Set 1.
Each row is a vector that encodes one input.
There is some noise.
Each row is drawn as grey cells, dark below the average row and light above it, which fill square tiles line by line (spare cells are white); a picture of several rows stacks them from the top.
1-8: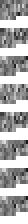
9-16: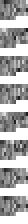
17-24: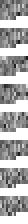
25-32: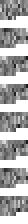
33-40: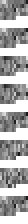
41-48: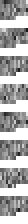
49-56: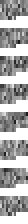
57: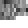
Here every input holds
one of 6 labels.
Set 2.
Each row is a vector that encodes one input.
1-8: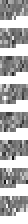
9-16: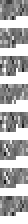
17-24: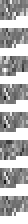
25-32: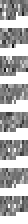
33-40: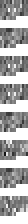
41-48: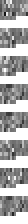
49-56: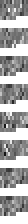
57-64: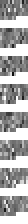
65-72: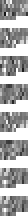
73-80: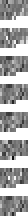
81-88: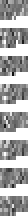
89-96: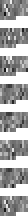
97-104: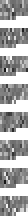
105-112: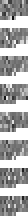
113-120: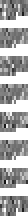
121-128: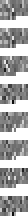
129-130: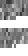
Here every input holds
a point on a 12-point line.
